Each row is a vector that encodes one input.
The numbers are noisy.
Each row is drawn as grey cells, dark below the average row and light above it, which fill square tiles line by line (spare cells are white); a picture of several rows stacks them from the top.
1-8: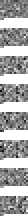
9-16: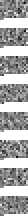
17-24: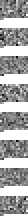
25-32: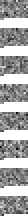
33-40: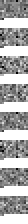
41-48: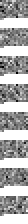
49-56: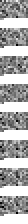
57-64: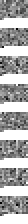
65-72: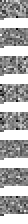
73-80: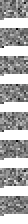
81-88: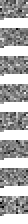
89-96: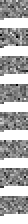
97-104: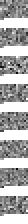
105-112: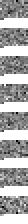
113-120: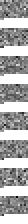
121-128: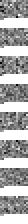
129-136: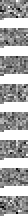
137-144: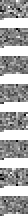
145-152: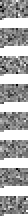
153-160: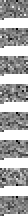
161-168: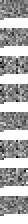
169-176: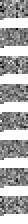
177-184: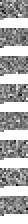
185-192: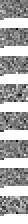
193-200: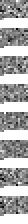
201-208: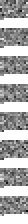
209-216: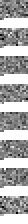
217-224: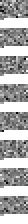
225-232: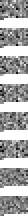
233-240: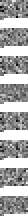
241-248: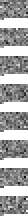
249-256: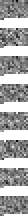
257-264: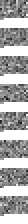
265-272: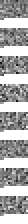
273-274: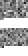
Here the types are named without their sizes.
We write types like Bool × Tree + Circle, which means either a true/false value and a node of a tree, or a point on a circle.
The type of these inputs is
List(Line) × List(Line).
